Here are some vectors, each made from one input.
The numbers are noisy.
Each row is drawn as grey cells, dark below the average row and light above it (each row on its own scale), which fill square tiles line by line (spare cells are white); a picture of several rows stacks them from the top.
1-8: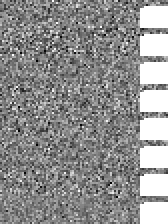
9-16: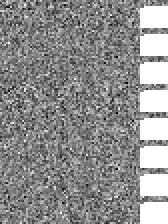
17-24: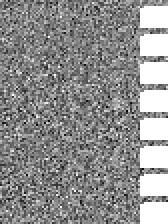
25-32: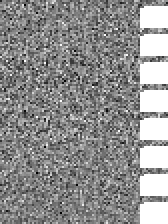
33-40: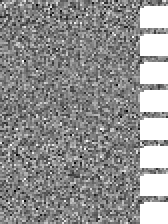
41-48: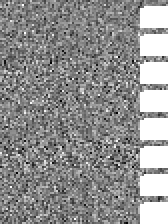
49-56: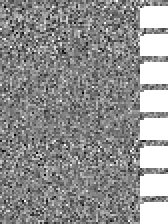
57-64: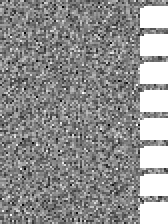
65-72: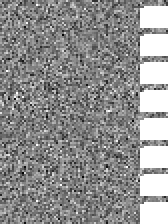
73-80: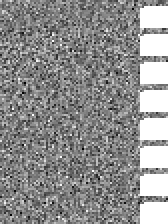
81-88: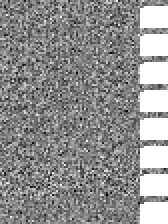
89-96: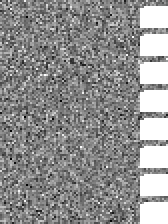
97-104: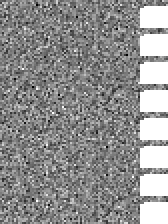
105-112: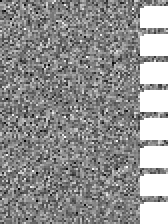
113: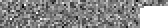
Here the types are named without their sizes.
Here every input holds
either a fixed value, or a label and a true/false value, or a node of a tree.
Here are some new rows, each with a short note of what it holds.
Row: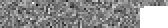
a node of a tree
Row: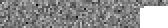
a node of a tree
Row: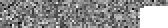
a fixed value
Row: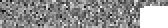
a fixed value
